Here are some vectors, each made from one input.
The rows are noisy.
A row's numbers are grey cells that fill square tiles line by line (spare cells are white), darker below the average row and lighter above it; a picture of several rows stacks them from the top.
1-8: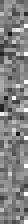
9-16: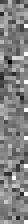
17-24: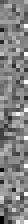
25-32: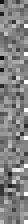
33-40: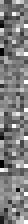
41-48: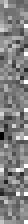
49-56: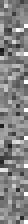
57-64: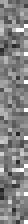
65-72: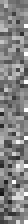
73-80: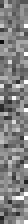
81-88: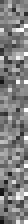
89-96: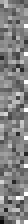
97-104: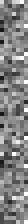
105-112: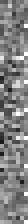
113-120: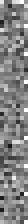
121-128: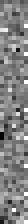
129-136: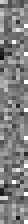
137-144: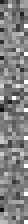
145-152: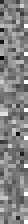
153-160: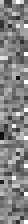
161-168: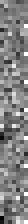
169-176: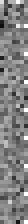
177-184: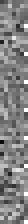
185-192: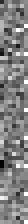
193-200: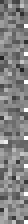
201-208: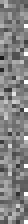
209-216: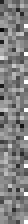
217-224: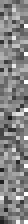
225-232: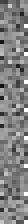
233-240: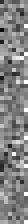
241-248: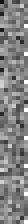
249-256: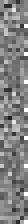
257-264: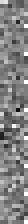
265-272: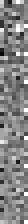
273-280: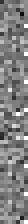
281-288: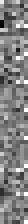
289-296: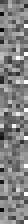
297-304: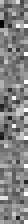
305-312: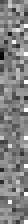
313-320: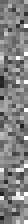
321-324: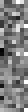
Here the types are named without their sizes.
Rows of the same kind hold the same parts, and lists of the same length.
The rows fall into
2 kinds.
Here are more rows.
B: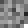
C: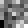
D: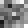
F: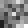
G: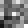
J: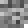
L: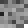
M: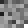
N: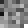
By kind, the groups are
B, J, L, M, N
C, D, F, G

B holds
a point on a line and a true/false value.
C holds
a label.
